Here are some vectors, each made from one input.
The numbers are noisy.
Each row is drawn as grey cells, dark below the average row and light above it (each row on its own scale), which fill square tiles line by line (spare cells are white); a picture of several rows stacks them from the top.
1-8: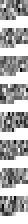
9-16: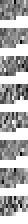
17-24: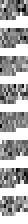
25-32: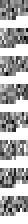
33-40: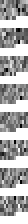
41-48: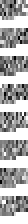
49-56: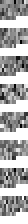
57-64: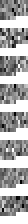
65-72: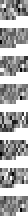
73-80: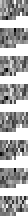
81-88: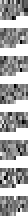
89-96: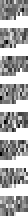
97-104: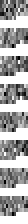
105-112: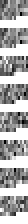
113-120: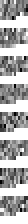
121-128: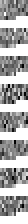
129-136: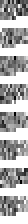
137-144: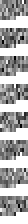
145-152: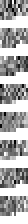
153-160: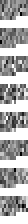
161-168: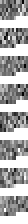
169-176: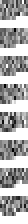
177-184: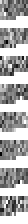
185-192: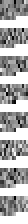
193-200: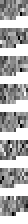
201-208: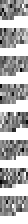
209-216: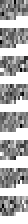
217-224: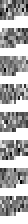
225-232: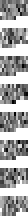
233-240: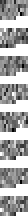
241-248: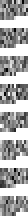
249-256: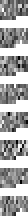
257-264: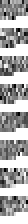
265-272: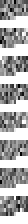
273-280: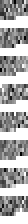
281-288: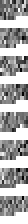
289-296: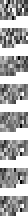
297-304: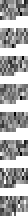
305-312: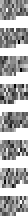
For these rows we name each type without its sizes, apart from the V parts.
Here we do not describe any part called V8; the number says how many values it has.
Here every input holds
a list of items, each a true/false value and a value of V8.
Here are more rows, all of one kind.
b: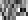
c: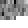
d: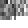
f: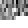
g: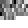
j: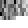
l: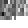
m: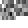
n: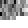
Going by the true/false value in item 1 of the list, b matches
f and m.
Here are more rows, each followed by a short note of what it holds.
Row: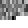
a list of three items
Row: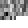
the empty list
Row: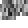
a list of two items
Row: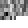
the empty list
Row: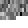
a list of one item
